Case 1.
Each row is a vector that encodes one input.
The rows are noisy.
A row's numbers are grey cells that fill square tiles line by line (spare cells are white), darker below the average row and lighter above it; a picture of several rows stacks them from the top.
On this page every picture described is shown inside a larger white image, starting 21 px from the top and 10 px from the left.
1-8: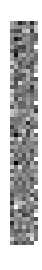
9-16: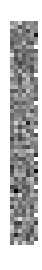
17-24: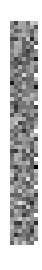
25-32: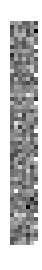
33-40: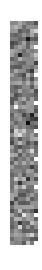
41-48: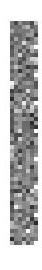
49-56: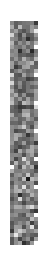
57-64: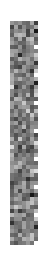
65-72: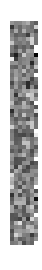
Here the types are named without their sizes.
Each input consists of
two labels.
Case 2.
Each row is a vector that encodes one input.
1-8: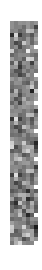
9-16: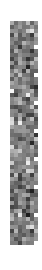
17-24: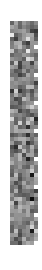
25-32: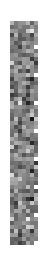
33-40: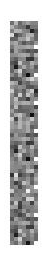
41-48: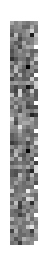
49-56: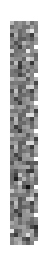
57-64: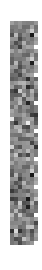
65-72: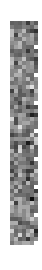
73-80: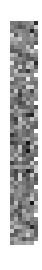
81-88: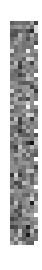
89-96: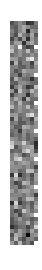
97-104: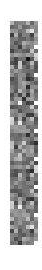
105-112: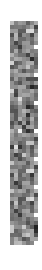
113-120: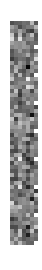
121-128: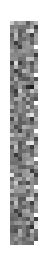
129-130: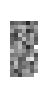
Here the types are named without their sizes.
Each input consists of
either a label, or a point on each of two lines.
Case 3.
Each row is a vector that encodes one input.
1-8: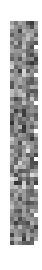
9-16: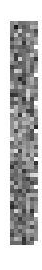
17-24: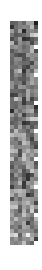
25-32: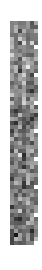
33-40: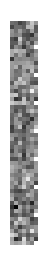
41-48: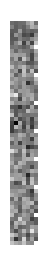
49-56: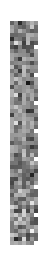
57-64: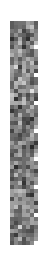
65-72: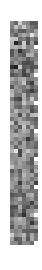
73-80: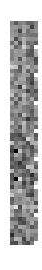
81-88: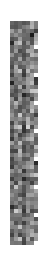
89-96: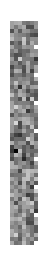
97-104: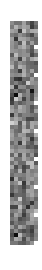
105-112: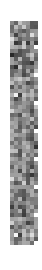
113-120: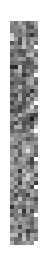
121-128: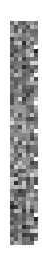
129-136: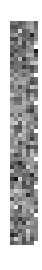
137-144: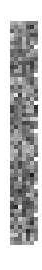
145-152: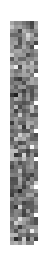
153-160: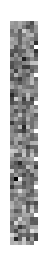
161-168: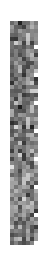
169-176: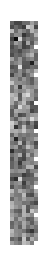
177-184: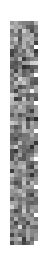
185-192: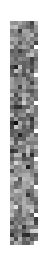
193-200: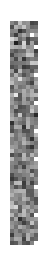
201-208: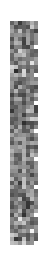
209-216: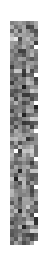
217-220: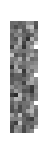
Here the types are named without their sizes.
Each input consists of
a true/false value, together with either a fixed value, or a point on each of two lines.
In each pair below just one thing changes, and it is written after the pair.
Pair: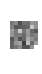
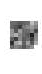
the place on one of the two lines
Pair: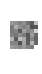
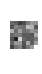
the true/false value
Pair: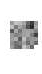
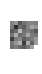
the true/false value
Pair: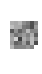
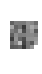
the true/false value
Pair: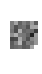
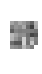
the true/false value
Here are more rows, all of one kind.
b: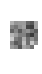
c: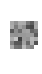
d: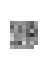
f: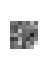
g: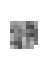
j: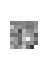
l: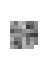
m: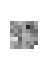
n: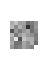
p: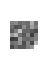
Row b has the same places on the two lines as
f, g, l and p.
